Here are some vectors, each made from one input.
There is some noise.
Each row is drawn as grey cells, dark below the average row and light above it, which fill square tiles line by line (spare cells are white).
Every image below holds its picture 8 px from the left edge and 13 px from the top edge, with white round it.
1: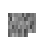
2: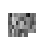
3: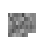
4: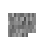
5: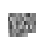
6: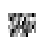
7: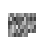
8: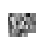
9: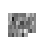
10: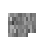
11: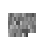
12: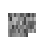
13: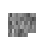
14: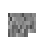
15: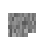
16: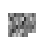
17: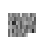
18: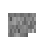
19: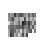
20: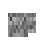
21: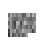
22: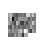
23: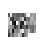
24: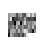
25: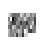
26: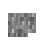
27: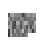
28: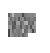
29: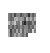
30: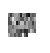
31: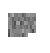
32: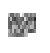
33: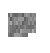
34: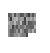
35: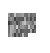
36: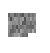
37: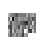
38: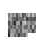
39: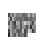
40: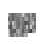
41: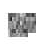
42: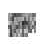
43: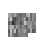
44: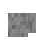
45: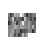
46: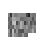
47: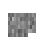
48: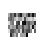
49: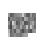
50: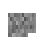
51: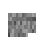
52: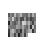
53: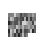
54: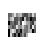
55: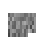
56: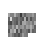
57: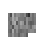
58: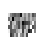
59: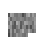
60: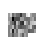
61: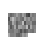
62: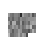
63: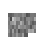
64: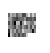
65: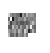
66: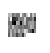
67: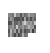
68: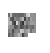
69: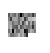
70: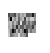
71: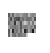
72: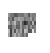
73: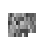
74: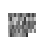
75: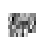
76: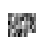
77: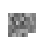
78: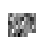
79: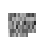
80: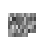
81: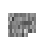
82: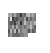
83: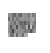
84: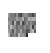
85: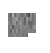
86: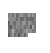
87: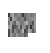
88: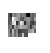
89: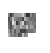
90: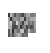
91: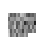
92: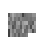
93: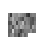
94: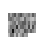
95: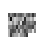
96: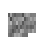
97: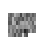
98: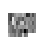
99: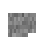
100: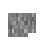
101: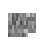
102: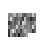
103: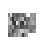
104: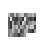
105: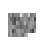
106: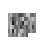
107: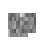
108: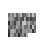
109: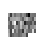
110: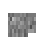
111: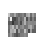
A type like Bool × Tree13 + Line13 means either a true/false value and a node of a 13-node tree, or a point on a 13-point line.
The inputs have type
Bool × Bool × Bool + Line4 × Line15.
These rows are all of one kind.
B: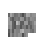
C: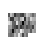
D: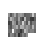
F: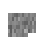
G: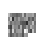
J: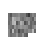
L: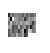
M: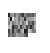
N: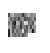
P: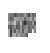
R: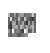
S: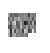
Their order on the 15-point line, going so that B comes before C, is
N, M, B, C, G, J, D, R, L, S, F, P.
